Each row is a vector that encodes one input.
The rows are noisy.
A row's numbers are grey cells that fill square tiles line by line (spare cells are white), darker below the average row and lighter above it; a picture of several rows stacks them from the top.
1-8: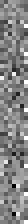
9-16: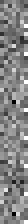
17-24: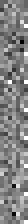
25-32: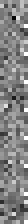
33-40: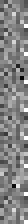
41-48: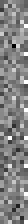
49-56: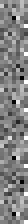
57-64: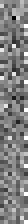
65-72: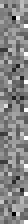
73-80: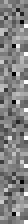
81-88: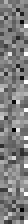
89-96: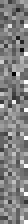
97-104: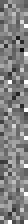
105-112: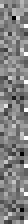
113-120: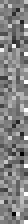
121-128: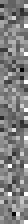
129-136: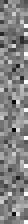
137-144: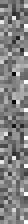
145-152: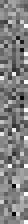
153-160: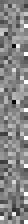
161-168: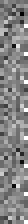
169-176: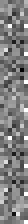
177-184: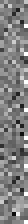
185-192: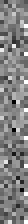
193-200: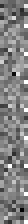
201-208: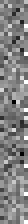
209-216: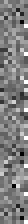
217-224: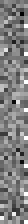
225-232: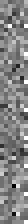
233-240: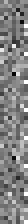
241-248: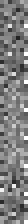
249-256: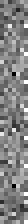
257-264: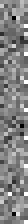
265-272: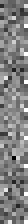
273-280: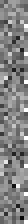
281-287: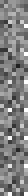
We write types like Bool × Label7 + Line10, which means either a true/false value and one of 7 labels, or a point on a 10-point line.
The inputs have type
Bool × Bool × Bool + Line5 + Line13.
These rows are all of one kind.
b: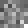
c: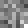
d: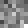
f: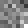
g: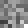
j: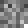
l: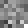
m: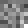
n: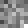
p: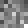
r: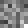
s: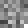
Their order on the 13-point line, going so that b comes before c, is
n, d, p, b, j, r, m, f, c, s, l, g.
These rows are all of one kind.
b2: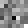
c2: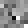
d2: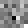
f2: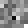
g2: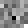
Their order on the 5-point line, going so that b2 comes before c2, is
b2, f2, c2, g2, d2.
